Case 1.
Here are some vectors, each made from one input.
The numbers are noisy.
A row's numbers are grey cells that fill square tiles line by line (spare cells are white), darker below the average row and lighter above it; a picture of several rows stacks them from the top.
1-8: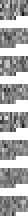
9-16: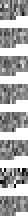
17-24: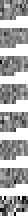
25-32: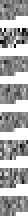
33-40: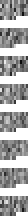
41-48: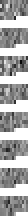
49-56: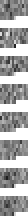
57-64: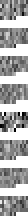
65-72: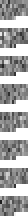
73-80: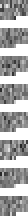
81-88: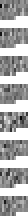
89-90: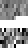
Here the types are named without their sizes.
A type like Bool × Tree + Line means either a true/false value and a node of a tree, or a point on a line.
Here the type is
List(Line × Line).
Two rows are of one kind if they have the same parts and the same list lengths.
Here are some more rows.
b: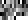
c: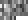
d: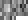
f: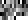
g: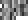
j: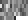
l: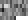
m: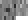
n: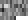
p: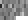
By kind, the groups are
b, f
c, d, g, j, l, n
m, p

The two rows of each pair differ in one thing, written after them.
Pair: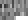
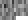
the place on one of the two lines in item 1 of the list
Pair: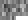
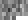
the place on one of the two lines in item 2 of the list
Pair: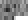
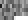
the place on one of the two lines in item 1 of the list
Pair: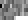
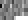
the place on one of the two lines in item 2 of the list
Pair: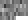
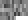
the place on one of the two lines in item 1 of the list
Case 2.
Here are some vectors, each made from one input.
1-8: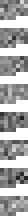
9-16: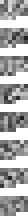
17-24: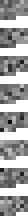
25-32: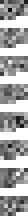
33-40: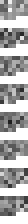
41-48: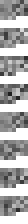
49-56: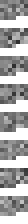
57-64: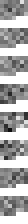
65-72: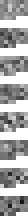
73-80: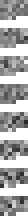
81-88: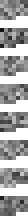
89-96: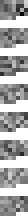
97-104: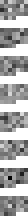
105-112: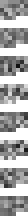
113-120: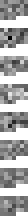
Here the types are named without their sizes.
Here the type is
(Circle + Unit) × Tree.
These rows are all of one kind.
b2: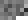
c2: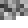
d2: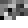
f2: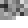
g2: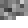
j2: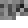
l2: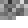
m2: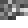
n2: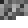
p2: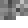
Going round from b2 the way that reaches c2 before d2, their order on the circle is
b2, p2, l2, f2, g2, c2, d2, m2, j2, n2.
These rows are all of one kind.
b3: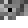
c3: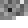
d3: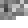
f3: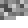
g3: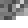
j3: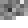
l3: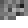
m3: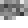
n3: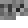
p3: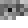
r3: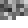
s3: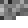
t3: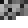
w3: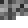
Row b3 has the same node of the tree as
c3, j3, m3 and p3.
